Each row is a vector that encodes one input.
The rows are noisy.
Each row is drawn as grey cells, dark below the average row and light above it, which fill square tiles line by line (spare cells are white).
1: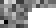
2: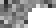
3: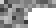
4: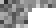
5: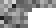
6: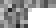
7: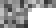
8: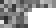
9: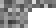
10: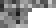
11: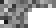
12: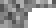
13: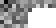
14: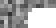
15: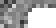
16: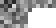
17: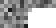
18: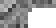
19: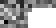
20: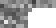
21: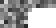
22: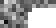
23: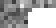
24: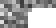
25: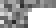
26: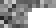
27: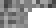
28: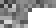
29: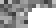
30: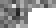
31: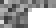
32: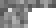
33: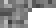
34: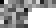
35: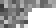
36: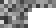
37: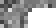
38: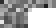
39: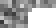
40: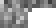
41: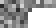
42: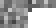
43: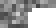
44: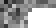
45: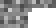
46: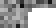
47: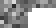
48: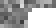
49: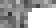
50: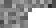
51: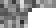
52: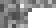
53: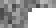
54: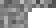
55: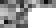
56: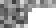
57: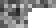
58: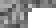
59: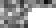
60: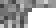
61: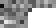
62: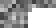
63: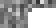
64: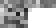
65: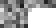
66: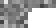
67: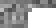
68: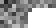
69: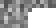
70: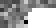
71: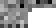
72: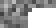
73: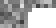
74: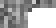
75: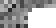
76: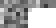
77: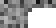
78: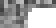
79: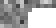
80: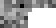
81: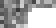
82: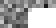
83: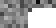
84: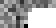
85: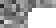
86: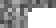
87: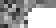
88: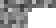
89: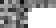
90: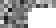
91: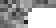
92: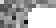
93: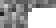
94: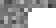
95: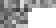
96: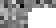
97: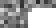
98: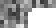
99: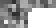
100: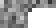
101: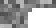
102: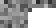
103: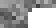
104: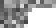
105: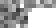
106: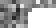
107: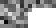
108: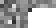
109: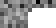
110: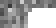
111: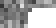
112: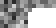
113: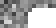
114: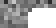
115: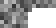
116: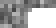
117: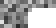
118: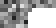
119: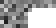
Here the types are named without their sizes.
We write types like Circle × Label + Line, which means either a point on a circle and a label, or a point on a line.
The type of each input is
Bool × Circle × Line.
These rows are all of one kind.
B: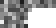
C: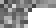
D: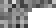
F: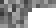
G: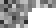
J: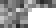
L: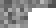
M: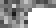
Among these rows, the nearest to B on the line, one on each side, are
D and J.
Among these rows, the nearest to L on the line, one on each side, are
C and F.
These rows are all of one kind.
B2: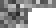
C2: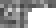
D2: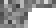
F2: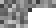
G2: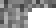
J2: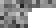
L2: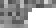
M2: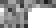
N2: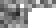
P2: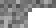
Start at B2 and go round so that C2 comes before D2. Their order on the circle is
B2, G2, M2, P2, L2, C2, D2, F2, J2, N2.
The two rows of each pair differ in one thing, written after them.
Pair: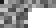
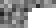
the place on the line
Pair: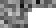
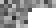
the place on the line
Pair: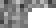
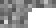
the true/false value
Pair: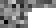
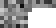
the place on the circle
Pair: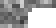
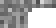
the true/false value
